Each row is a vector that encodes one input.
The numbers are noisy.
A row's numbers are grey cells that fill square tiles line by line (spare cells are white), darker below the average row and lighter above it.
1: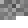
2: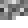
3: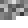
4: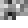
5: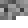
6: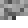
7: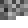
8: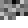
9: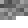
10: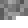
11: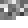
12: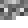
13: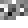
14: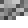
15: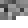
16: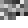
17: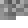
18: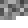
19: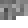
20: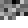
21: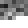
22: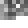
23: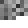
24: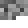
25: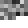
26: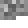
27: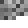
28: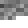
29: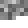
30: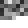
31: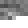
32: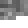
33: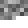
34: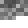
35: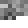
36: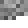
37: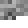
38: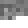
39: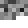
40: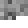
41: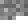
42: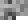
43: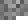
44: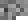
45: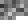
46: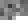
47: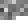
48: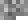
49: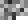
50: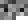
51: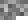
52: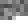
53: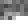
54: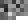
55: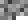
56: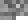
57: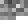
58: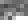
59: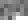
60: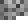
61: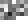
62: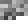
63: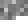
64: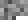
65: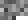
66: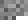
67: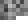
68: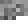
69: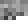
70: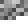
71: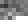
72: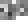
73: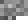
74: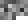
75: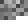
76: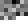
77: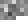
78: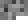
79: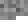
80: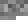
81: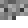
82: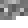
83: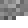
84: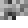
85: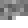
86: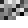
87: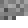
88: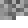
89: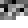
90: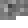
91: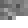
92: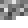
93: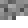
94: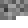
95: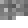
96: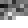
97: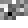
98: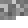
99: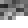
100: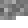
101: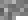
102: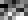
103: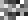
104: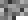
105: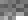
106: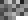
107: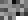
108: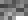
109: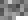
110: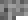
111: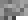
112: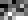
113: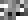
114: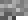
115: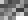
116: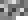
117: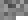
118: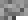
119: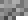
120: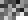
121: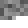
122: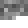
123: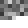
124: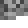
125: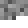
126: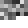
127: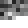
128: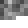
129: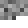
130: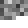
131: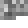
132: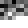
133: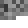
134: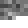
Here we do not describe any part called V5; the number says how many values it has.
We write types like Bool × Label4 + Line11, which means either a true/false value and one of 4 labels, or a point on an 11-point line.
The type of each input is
List2(Bool × V5).
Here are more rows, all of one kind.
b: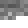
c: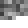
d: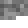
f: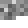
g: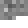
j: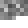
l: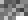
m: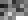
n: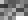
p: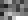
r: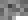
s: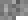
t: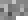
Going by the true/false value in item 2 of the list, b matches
d, m and s.
